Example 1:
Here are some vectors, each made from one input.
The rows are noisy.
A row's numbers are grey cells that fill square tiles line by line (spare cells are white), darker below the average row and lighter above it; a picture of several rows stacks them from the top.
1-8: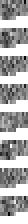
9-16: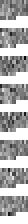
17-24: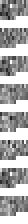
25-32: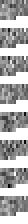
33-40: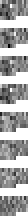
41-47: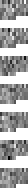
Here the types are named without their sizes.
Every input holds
a node of a tree and a true/false value.
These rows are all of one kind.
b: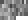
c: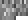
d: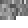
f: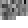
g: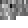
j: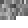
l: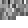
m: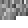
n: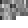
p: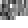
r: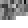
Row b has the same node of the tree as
d, f and j.
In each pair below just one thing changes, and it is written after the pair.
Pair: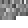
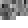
the true/false value
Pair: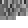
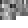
the true/false value
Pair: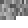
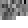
the true/false value
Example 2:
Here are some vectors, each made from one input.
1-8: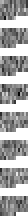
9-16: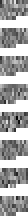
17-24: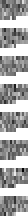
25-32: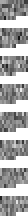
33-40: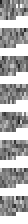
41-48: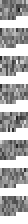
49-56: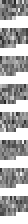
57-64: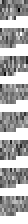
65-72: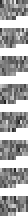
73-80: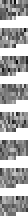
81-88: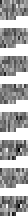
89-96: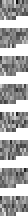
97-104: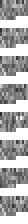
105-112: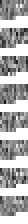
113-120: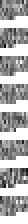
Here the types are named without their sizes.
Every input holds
either a node of a tree, or three true/false values.
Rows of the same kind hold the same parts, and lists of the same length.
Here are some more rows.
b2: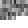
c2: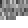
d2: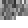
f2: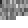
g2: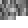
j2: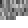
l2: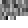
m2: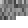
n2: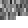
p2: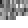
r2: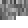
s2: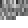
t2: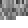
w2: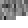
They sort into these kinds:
b2, d2, g2, l2, m2, n2, r2, w2
c2, f2, j2, p2, s2, t2

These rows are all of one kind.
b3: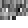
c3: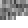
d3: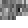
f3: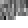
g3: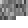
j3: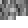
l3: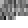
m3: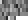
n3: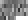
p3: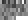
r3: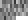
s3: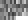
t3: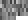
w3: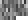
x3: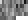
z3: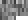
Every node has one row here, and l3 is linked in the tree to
f3, g3 and n3.
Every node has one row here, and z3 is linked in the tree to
c3, j3, t3 and x3.
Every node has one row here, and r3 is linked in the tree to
x3.
